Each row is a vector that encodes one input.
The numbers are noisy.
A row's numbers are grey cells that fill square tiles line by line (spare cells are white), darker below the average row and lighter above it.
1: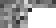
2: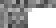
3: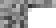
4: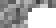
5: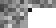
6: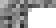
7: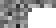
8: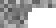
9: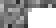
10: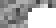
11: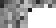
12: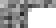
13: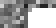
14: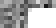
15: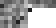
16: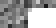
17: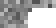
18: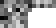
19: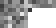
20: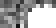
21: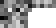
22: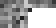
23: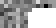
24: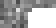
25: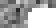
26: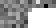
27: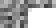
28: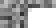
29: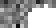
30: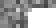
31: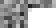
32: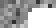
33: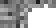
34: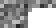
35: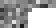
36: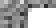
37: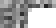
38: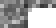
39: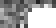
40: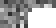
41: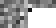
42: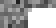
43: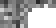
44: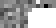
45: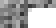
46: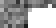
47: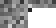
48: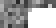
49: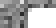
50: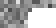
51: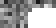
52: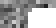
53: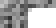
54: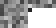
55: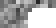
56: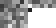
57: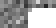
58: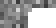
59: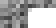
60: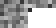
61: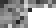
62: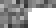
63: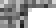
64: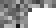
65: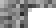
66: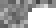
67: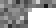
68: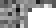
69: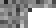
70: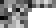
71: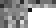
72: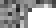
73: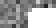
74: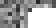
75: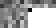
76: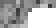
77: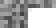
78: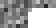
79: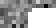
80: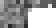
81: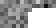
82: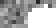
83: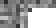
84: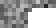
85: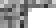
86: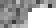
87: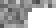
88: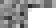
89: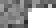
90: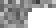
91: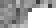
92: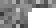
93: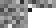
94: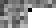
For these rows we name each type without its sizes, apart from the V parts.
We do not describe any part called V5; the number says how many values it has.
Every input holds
a list of items, each a true/false value and a value of V5.
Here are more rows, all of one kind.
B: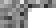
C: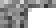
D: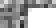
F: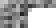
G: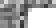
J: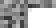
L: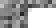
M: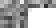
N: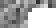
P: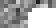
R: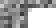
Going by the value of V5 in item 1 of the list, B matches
C, M, N and P.
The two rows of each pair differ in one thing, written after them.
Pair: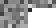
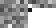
the value of V5 in item 1 of the list
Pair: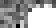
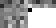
the true/false value in item 2 of the list
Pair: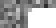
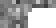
the value of V5 in item 2 of the list
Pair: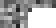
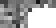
the value of V5 in item 1 of the list
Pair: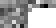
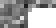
the true/false value in item 2 of the list
